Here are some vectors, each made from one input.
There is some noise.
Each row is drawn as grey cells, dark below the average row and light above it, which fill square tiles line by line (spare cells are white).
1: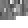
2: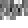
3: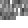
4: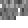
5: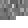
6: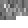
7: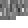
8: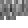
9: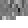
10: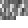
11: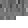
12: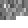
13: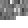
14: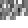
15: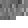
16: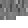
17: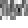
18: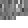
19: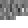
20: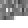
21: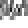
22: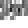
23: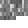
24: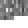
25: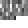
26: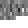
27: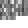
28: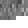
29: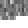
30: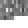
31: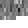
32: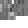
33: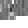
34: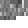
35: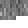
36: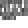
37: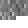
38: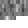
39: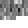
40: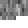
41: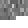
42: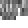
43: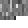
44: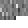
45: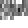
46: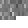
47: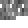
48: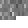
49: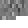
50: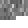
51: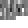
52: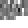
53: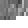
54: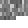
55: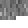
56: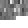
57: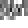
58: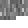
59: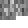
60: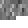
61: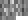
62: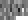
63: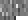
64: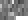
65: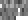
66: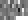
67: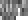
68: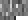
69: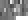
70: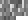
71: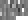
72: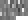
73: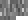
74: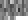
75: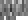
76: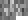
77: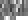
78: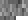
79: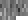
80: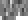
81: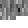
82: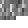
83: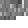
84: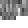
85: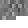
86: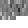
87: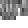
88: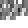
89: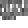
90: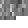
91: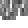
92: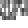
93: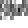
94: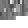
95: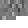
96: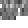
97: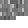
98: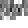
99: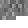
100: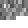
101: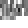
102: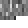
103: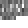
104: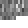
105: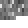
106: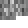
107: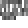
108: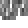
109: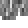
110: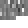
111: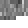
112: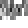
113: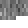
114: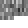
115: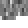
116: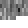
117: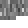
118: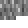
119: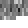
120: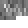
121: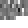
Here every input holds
either one of 10 labels, or three true/false values.
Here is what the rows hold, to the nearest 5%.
About 50% of them hold one of 10 labels. The rest hold three true/false values.
